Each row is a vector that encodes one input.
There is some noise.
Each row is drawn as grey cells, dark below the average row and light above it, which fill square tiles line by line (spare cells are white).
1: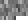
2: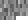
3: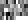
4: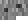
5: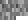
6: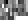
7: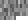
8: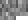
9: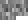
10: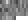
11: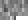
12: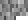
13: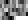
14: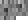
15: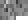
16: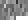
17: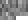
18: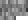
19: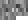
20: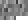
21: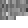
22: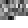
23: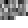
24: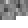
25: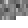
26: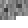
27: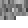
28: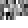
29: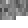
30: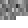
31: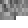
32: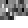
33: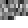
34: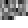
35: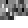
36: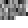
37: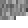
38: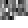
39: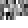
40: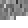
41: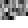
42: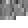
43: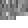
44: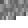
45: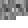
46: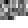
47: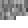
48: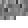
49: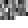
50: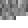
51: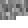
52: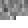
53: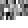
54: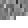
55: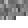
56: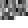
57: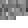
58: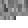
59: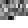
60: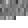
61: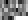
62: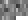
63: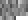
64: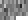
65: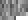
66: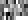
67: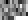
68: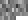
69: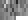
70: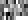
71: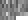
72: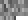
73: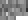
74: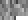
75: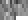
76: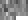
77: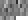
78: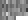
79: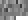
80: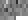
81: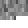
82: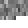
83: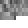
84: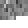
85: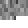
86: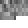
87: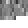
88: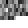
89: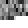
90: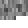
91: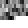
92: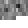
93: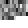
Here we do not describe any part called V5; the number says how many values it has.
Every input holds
either a point on a 6-point circle and a value of V5, or a fixed value, or one of 4 labels and four true/false values.
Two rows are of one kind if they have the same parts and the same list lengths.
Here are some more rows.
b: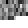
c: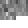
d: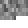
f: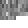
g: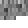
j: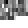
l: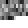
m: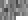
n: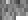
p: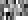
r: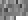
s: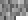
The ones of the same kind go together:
b, j, l
c, d, f, g, m, n, r, s
p

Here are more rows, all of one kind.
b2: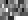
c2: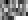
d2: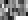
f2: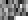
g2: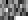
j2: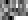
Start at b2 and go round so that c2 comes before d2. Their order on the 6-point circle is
b2, g2, f2, c2, j2, d2.
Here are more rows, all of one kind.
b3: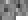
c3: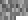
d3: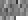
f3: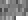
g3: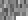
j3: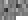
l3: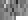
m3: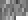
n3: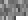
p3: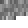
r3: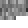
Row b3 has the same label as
f3, m3, n3 and p3.
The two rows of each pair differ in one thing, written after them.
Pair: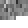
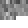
the label
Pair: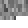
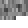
the label
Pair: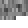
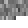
one of the four true/false values
